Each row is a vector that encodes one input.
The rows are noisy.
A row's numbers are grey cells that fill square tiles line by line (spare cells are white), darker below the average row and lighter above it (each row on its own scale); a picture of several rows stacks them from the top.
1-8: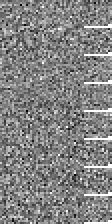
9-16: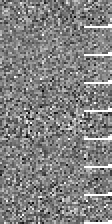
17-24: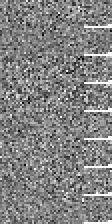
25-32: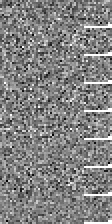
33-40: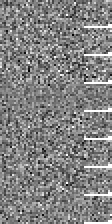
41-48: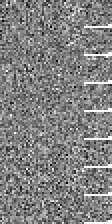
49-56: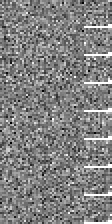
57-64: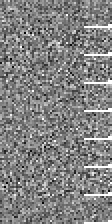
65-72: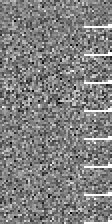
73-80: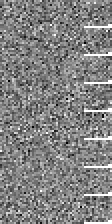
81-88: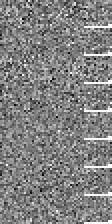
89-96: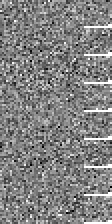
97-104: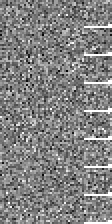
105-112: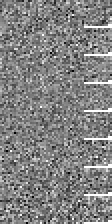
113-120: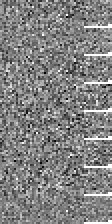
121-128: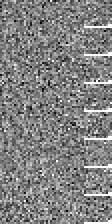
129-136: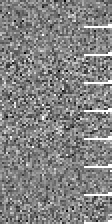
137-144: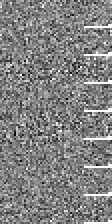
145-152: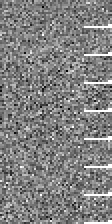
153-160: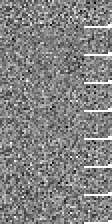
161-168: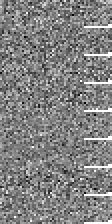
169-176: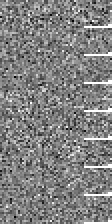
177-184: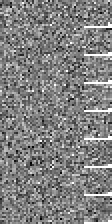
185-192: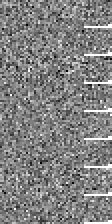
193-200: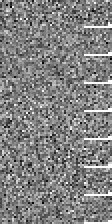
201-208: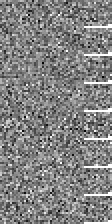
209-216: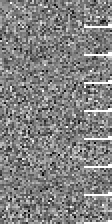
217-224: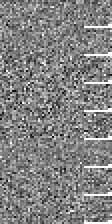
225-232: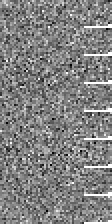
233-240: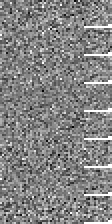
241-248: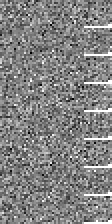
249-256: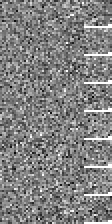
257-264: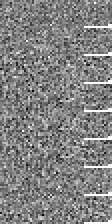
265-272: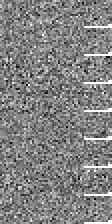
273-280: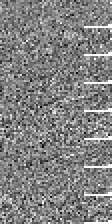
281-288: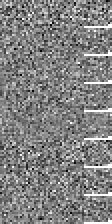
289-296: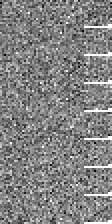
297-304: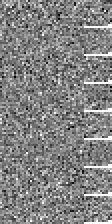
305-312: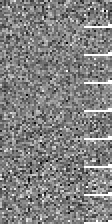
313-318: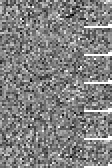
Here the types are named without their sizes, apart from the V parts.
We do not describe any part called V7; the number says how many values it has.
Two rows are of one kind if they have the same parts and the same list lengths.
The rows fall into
2 kinds.
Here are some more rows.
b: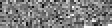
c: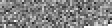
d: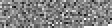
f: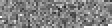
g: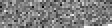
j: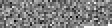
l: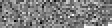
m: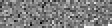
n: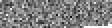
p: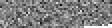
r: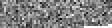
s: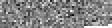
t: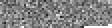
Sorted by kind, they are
b, j, l, m, n, t
c, d, f, g, p, r, s

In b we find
a label and a node of a tree.
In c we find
a label and a value of V7.
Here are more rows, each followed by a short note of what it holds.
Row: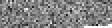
a label and a node of a tree
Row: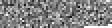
a label and a node of a tree
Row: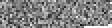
a label and a value of V7
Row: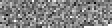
a label and a value of V7
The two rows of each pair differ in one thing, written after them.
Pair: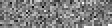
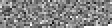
the label
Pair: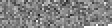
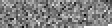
the value of V7
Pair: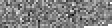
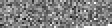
the label
